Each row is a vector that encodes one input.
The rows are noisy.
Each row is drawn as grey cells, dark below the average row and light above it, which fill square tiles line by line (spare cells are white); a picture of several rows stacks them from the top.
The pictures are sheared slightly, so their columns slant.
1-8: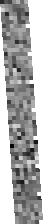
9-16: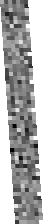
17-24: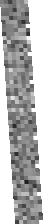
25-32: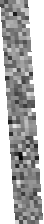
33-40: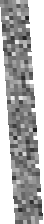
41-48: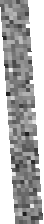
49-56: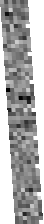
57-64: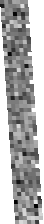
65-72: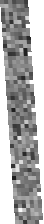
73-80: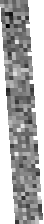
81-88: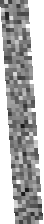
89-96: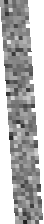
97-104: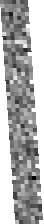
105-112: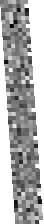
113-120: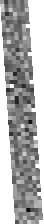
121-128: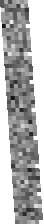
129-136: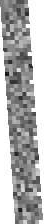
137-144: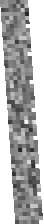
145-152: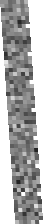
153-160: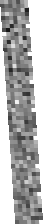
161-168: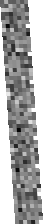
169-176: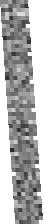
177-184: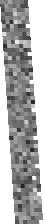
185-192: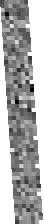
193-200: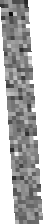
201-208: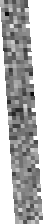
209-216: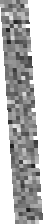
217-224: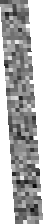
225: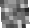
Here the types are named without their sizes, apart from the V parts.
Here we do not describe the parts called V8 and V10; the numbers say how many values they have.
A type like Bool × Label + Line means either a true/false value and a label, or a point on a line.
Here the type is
(Line + Tree) × (Line + V8) × V10.
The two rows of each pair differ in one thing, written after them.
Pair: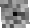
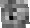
the place on the line
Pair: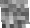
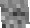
the node of the tree
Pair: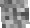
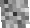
the place on the line
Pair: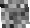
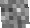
the value of V10
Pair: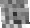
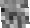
the value of V10
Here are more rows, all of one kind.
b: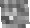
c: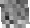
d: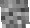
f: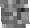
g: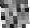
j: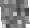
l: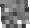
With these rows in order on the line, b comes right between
c and g.
